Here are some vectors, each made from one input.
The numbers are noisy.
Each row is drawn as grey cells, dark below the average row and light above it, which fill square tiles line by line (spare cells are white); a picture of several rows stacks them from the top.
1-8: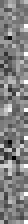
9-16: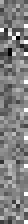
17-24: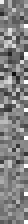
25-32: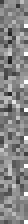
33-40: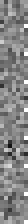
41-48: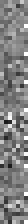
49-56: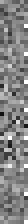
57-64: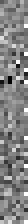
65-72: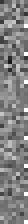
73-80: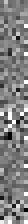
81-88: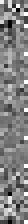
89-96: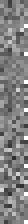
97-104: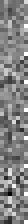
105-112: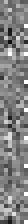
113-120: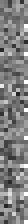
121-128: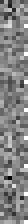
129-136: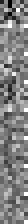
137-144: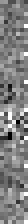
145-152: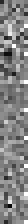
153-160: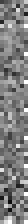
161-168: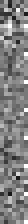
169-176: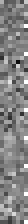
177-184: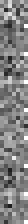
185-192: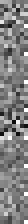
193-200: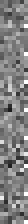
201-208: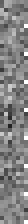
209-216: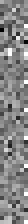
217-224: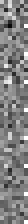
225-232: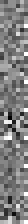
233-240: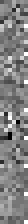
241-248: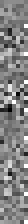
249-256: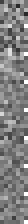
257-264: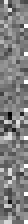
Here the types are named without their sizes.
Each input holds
a label and four true/false values, together with either a point on a circle, or a fixed value.
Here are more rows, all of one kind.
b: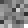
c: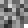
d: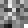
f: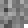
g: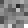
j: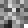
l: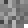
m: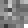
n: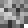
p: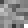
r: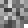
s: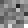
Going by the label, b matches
p and r.
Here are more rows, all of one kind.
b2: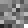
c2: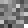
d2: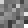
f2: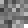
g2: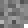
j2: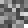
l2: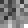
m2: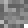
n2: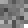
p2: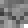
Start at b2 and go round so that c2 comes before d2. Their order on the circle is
b2, g2, p2, m2, n2, c2, j2, d2, f2, l2.
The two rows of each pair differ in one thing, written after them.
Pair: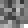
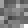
one of the four true/false values
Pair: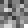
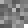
the place on the circle
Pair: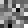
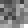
one of the four true/false values
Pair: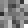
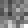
the label
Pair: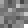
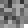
the label
